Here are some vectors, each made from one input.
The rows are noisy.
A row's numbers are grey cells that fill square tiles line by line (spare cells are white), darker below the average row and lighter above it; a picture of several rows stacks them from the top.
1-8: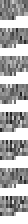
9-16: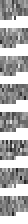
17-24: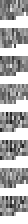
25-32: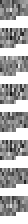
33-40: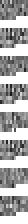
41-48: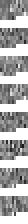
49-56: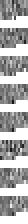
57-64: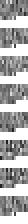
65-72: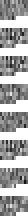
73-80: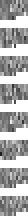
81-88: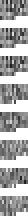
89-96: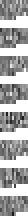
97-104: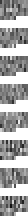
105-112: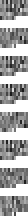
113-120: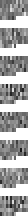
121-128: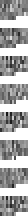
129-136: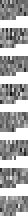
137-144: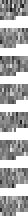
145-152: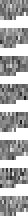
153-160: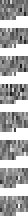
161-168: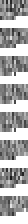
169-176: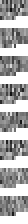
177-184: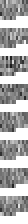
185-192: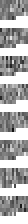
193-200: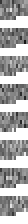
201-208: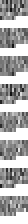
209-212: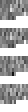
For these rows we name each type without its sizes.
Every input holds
a point on a line, together with either a fixed value, or three true/false values.
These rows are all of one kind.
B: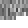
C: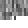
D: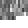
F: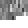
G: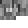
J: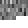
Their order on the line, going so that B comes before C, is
B, D, F, G, J, C.
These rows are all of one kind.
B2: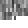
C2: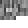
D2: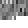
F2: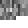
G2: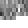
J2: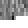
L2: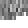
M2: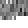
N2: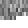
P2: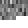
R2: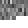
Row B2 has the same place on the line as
D2 and L2.
